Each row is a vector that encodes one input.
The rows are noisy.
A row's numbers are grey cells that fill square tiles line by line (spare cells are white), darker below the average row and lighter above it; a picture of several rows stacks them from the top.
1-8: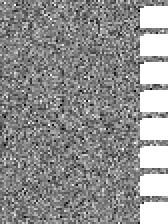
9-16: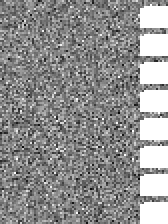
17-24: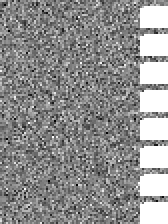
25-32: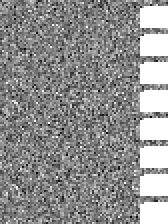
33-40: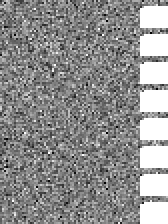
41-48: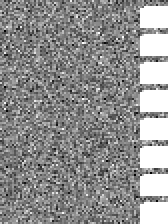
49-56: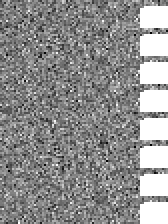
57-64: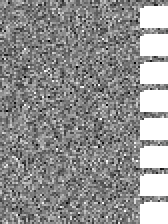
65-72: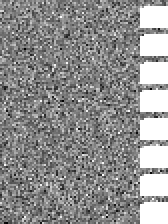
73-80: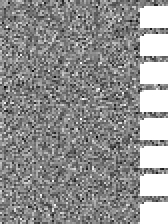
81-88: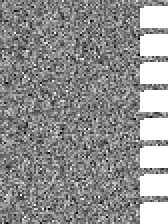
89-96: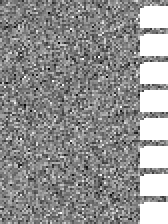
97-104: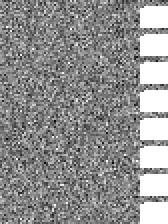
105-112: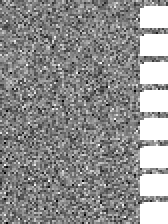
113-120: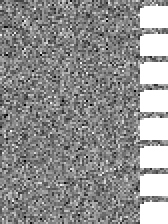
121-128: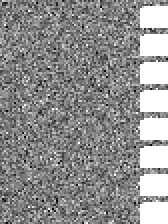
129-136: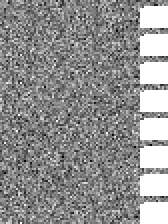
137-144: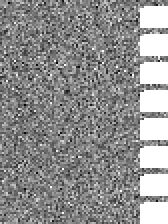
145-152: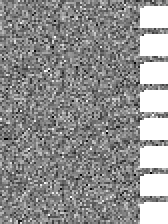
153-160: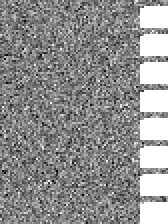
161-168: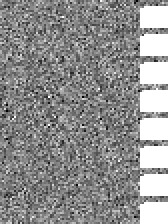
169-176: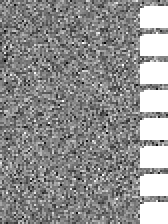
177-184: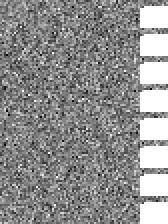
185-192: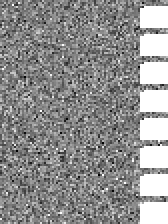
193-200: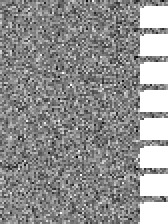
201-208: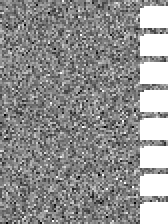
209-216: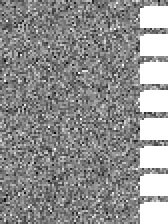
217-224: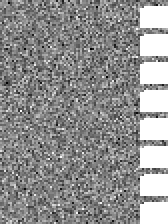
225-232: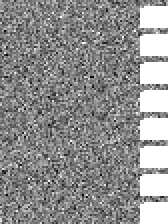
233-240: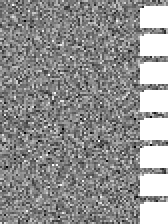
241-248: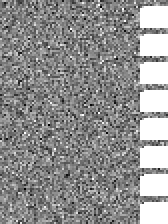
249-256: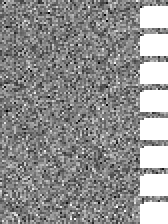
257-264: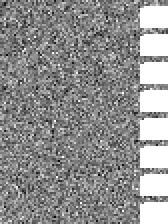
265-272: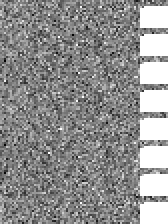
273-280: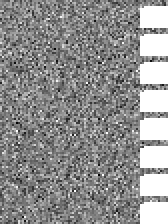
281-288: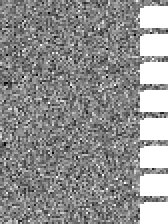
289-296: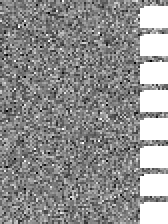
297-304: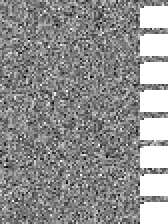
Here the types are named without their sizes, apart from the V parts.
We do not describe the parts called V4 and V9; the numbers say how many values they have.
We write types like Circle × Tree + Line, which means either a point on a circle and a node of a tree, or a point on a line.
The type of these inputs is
(Bool × Circle + Label) × V4 + V9.
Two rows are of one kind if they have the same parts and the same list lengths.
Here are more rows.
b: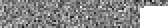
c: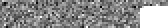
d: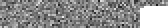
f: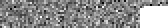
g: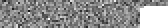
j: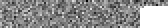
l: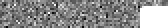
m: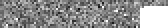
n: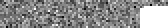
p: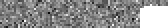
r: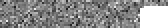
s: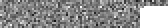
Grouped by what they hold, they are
b, d, g, j, s
c, f, l, n
m, p, r

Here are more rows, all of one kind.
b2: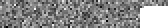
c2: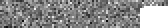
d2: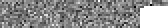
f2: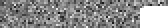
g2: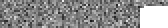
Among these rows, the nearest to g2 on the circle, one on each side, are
c2 and f2.
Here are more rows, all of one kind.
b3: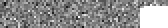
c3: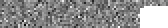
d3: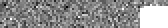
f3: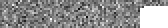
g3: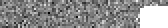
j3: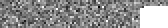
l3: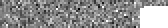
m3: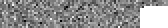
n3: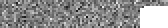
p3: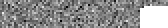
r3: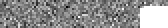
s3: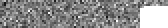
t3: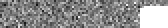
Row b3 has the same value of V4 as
d3, r3, s3 and t3.
